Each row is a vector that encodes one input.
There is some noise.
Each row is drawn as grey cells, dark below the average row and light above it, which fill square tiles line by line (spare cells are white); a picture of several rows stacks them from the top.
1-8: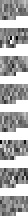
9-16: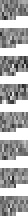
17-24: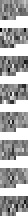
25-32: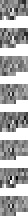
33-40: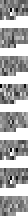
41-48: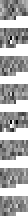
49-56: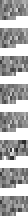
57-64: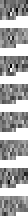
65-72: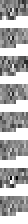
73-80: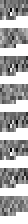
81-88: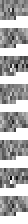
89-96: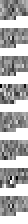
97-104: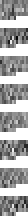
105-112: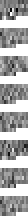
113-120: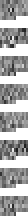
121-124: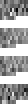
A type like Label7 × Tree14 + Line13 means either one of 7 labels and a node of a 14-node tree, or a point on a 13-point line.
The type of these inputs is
Bool × Line6 + List2(Line5).
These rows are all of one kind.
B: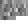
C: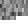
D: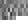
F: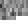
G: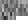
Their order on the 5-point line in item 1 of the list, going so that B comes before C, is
G, B, D, F, C.
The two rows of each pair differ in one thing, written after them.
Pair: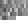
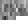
the place on the 5-point line in item 1 of the list
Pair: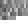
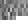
the place on the 5-point line in item 2 of the list
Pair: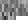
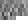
the place on the 5-point line in item 1 of the list
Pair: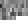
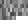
the place on the 5-point line in item 2 of the list
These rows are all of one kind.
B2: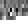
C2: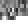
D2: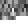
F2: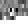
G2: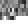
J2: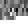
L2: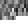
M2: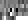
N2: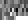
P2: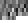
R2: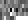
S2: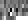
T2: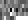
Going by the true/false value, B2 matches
C2, M2, P2 and S2.
